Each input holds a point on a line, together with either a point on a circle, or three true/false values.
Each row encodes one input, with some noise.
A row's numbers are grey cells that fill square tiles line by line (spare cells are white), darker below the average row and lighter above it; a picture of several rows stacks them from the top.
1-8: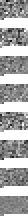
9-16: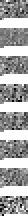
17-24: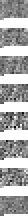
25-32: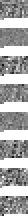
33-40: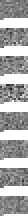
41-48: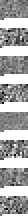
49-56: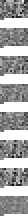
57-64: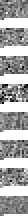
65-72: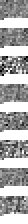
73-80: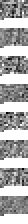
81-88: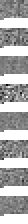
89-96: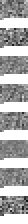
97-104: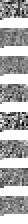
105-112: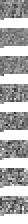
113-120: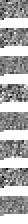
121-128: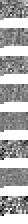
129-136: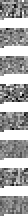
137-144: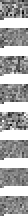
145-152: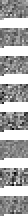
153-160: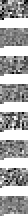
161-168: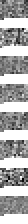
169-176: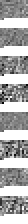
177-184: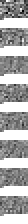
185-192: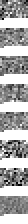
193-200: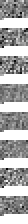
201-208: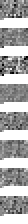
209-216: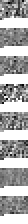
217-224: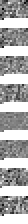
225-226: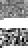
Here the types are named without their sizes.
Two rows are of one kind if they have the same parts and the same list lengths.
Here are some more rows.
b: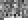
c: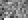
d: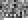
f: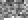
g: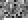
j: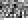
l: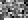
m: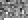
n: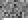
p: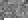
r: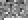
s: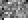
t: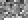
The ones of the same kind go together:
b, f, g, j, p, s
c, d, l, m, n, r, t

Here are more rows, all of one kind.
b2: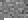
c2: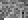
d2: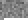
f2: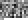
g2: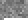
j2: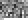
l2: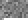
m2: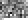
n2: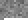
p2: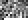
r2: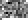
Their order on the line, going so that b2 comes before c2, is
r2, l2, d2, j2, p2, n2, b2, f2, c2, m2, g2.
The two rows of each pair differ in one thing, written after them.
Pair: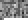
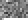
the place on the line
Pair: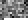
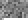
the place on the line
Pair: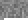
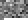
one of the three true/false values
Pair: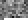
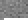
one of the three true/false values
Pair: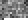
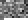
one of the three true/false values
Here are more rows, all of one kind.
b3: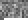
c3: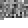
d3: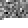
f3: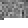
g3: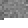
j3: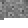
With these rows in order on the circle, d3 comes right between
f3 and g3.
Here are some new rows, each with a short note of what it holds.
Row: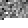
a point on a line and three true/false values
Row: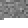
a point on a line and three true/false values
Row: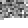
a point on a circle and a point on a line
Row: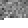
a point on a line and three true/false values
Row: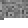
a point on a circle and a point on a line
